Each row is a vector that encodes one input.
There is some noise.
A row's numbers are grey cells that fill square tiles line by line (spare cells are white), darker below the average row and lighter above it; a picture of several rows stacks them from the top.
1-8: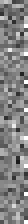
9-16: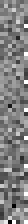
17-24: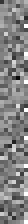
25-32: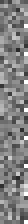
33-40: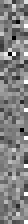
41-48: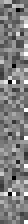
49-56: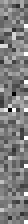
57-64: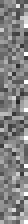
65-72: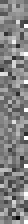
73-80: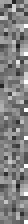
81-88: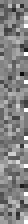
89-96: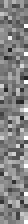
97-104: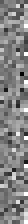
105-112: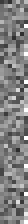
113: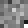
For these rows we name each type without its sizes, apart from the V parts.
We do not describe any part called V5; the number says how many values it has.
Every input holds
a list of items, each a true/false value and a value of V5.
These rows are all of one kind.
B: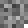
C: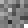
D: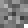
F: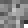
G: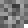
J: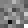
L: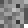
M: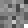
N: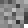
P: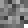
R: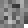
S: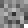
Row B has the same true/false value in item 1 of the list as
F, J and L.
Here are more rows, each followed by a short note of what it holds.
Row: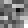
a list of one item
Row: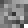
a list of three items
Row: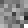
a list of three items
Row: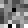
the empty list
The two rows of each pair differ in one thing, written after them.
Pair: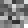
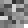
the value of V5 in item 1 of the list
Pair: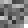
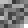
the true/false value in item 1 of the list
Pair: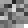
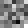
the value of V5 in item 1 of the list
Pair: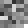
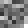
the value of V5 in item 1 of the list
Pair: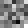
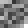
the value of V5 in item 1 of the list
